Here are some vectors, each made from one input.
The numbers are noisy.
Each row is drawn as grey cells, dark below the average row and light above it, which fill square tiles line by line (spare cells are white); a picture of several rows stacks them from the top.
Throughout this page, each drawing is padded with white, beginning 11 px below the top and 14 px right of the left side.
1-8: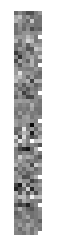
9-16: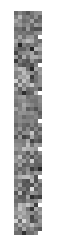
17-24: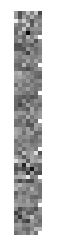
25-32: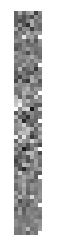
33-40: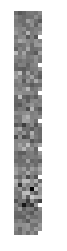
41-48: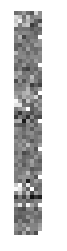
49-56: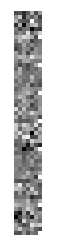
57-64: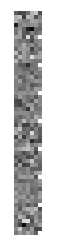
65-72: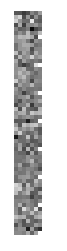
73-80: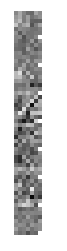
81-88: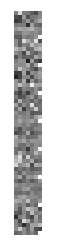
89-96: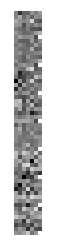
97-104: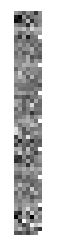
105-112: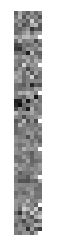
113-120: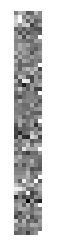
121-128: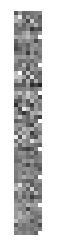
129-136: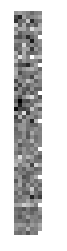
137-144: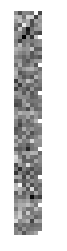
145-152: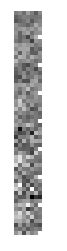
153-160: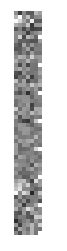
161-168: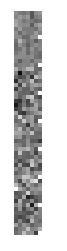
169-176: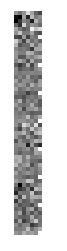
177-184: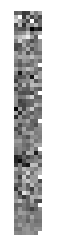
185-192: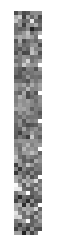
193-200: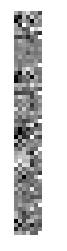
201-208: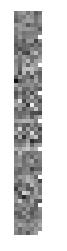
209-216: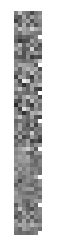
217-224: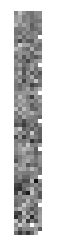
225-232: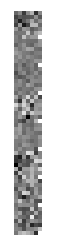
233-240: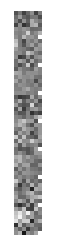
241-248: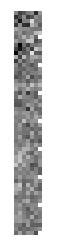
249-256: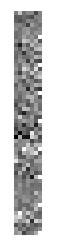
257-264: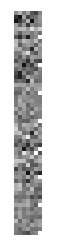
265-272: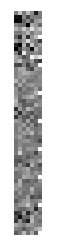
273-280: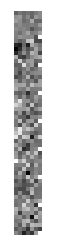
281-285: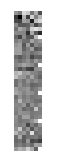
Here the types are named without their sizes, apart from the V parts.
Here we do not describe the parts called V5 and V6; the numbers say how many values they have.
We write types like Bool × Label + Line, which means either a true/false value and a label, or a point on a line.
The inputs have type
(Bool × Bool × Bool × Bool + V6) × V5 + Label.
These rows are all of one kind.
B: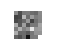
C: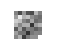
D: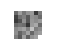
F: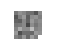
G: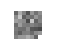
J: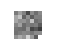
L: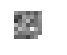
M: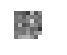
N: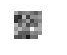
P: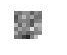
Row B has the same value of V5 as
L, M and N.
